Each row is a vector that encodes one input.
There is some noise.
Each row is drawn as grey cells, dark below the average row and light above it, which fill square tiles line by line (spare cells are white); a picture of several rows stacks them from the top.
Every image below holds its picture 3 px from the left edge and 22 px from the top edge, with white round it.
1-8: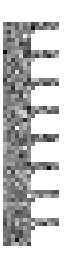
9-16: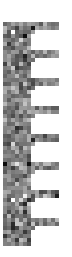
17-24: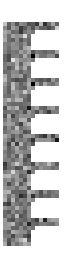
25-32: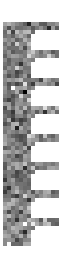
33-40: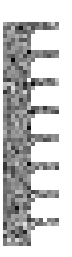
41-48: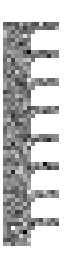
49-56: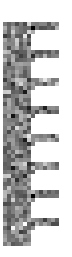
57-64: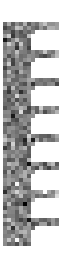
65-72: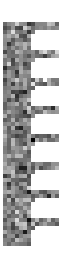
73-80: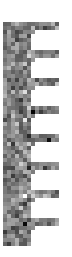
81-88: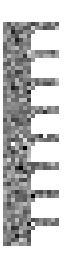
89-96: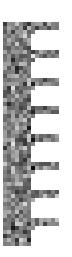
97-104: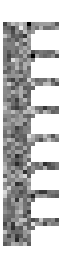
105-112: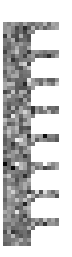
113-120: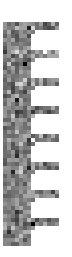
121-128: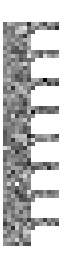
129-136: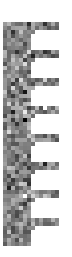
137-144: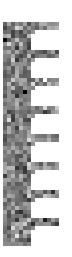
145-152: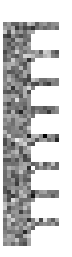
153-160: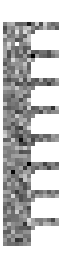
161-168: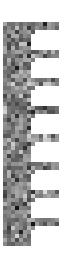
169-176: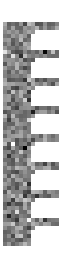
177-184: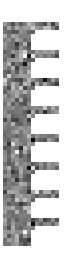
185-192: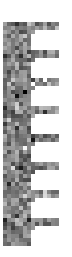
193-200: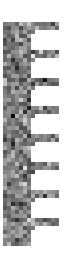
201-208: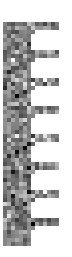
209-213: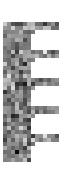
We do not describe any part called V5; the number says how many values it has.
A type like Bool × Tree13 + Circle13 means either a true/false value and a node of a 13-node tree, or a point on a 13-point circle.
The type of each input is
Label8 × (Line10 + Tree10) × V5.
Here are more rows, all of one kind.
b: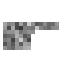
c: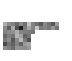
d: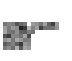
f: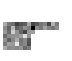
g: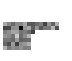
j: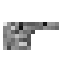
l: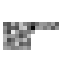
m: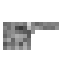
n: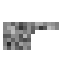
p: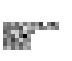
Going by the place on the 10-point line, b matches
c, d, m and p.
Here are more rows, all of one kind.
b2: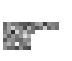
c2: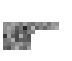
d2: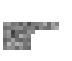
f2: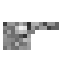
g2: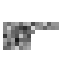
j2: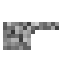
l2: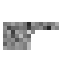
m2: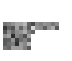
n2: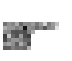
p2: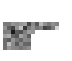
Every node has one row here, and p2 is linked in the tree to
d2 and n2.
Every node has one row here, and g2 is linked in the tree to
m2.
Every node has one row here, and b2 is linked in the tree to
j2.
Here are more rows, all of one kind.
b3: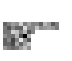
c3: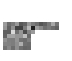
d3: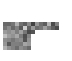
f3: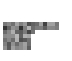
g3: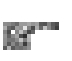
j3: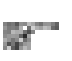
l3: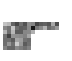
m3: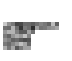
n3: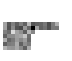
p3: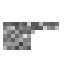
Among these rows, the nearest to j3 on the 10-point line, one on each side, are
b3 and p3.
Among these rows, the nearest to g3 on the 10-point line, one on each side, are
c3 and l3.
